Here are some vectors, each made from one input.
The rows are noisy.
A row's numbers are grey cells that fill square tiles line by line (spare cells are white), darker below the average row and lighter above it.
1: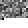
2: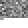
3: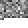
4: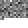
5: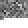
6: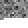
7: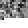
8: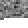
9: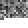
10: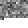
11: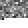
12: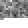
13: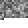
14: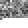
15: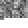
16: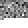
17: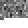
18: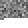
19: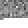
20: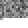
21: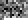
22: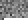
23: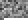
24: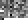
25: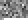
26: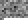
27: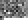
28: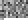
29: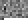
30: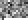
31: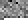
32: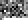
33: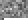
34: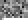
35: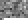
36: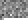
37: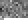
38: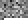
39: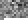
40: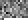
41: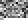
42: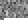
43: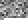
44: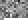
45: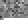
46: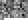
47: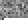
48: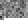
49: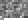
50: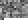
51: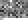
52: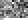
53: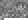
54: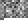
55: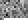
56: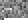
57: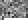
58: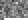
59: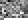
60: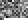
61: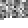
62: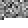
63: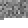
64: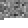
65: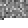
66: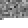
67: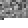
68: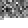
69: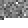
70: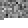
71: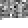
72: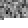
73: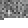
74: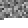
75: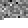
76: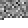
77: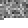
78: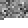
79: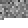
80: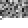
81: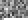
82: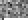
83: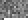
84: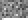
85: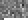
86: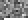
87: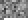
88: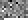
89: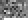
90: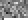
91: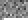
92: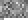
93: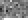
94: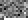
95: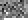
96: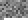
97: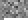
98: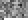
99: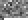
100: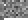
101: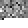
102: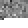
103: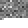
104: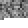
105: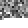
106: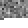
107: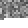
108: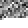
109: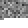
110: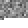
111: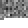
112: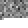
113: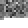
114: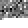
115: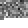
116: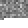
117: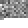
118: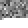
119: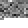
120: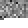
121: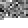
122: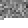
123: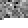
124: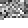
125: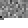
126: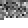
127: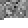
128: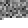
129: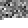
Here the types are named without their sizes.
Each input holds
a point on a line, together with either a point on a line, or three true/false values.
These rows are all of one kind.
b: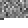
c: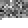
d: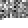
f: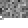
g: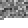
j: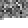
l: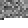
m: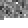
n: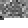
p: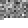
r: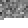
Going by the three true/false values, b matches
g and l.
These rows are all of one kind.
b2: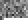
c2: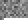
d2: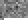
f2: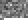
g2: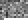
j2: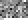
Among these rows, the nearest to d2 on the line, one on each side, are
b2 and c2.
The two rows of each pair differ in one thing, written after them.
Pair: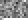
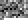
one of the three true/false values
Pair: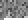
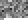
the place on the line
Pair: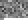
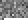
the place on the line
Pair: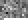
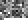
the place on the line
